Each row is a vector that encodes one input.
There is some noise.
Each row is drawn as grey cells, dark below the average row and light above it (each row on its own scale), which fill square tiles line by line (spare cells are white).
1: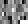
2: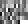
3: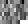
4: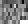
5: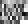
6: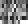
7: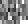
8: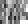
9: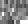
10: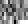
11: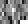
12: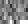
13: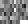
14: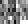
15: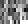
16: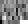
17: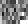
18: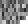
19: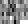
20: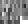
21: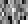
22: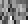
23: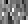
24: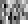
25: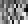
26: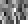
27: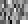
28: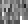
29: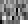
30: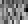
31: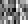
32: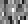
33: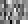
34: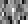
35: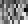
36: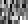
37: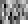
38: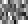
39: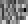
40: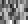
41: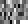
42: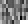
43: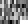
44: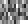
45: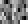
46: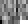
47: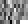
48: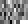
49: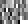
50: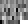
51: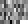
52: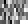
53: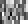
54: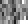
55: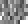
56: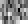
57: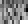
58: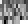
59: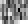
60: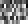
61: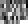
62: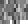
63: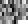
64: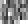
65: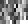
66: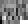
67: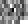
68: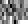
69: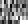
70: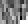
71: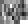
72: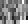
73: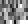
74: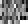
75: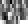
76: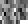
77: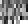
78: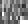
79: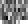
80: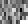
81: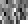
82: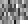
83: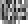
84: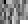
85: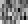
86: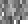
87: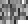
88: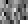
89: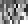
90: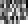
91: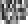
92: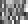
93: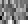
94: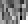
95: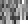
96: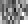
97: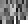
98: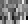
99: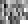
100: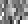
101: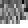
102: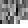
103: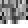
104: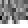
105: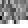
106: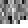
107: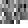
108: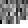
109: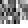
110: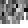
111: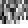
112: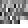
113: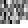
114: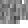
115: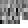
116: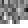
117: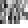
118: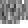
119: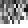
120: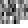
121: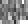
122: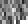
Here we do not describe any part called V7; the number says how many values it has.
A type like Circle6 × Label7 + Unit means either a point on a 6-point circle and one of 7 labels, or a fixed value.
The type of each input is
(Bool × Bool × Bool + Label5) × V7.
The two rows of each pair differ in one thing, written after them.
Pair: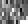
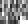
the value of V7
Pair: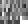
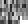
the value of V7
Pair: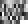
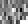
the value of V7
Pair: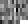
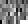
the value of V7
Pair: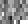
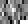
the value of V7
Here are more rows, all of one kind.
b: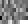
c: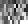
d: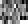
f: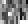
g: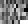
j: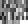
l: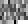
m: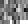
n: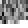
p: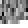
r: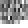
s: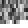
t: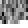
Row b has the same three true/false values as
d, n, p and t.
